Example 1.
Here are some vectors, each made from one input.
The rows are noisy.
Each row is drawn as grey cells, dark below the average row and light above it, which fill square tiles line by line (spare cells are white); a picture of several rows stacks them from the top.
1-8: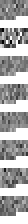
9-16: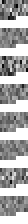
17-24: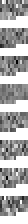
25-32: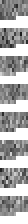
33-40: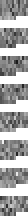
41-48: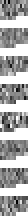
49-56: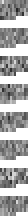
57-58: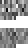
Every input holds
a list of up to two points on a 7-point line.
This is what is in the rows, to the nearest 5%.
All of them are lists of up to two points on a 7-point line: about 15% are empty, 30% hold one and 55% two.
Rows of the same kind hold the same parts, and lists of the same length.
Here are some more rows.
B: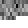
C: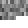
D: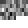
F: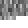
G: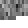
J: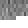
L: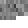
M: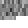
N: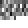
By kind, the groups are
B, F, J, M
C, G, L
D, N

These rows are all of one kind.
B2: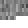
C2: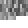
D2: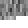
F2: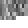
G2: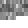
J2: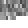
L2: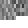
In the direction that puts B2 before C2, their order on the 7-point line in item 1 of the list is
D2, G2, B2, J2, C2, L2, F2.
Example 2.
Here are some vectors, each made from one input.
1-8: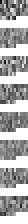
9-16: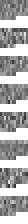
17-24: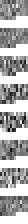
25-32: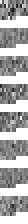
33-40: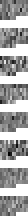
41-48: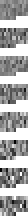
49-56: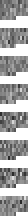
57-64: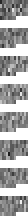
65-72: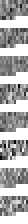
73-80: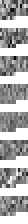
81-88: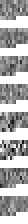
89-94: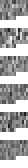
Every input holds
a list of up to two points on an 11-point line.
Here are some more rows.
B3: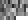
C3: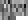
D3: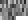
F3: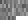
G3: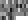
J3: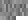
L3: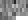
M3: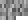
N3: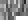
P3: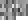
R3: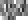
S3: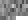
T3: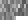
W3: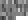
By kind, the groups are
B3, D3
C3, F3, G3, J3, L3, M3, P3, S3, W3
N3, R3, T3

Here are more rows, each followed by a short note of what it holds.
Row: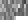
the empty list
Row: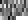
a list of two items
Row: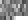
the empty list
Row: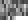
a list of one item
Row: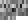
a list of two items
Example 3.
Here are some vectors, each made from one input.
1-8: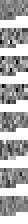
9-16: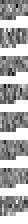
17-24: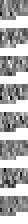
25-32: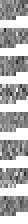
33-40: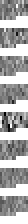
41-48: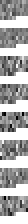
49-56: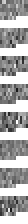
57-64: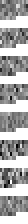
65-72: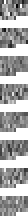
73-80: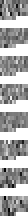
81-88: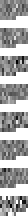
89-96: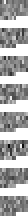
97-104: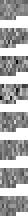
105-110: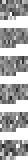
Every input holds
a point on a 7-point line, together with either a point on a 6-point circle, or a fixed value.
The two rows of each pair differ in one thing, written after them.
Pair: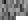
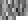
the place on the 6-point circle
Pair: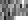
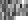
the place on the 7-point line
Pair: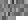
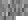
the place on the 6-point circle
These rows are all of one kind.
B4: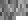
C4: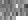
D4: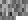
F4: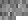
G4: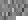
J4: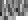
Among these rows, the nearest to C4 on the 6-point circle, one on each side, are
F4 and G4.
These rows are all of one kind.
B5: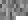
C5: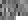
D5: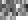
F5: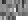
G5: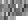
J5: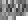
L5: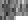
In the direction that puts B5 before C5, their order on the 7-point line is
F5, J5, G5, B5, D5, C5, L5.
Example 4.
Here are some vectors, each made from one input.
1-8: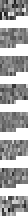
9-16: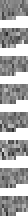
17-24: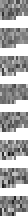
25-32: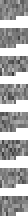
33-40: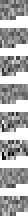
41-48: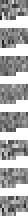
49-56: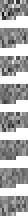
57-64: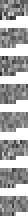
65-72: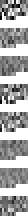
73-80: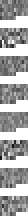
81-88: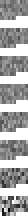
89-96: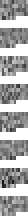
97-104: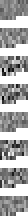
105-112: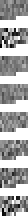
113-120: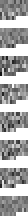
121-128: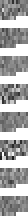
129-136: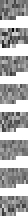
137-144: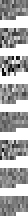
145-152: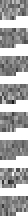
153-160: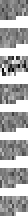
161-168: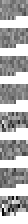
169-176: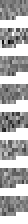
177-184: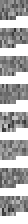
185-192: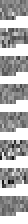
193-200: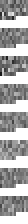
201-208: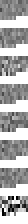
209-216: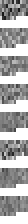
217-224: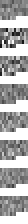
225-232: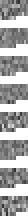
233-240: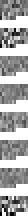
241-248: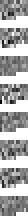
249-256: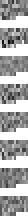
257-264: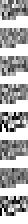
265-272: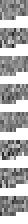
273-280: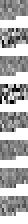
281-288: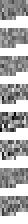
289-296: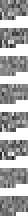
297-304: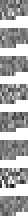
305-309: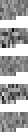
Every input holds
a point on a 10-point line, together with either a fixed value, or three true/false values.
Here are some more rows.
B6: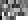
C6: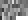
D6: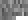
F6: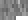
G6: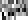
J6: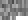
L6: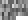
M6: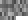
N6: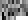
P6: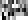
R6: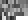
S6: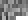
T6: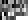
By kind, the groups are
B6, C6, D6, F6, G6, N6, R6, S6, T6
J6, L6, M6, P6

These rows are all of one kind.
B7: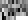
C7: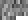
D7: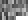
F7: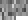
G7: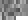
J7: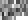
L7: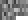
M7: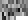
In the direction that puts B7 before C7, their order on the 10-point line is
L7, B7, M7, C7, G7, F7, D7, J7.
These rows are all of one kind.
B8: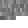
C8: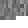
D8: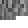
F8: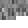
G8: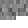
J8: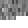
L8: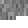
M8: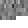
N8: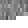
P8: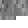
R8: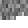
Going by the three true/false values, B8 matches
M8 and N8.
